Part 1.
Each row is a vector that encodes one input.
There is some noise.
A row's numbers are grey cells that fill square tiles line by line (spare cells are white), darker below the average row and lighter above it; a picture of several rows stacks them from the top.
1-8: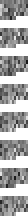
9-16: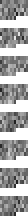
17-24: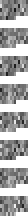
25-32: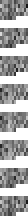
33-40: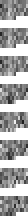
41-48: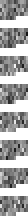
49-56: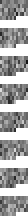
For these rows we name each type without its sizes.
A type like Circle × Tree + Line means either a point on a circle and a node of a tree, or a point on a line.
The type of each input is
Bool × Tree.
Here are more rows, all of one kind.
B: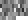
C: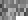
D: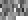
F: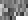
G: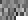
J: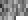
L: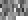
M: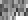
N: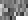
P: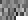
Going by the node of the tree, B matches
D, F, L and N.
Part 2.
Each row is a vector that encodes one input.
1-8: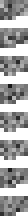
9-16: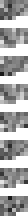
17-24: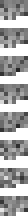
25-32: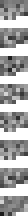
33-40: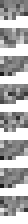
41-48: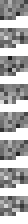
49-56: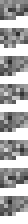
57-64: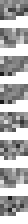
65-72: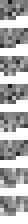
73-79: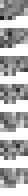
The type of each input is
Line4 + Line6.
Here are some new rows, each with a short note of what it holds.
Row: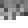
a point on a 4-point line
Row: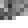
a point on a 6-point line
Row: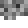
a point on a 4-point line
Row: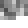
a point on a 4-point line
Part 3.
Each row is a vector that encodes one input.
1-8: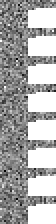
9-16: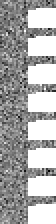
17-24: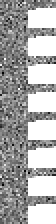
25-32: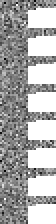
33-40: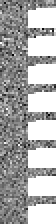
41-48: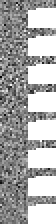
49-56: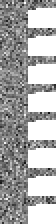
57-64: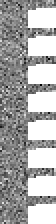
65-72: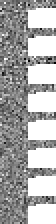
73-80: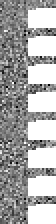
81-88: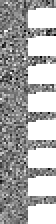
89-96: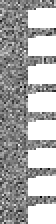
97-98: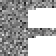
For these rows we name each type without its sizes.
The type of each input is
Bool × Bool × Bool + Line.
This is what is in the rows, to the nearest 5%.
About 45% of them hold a point on a line. The rest hold three true/false values.
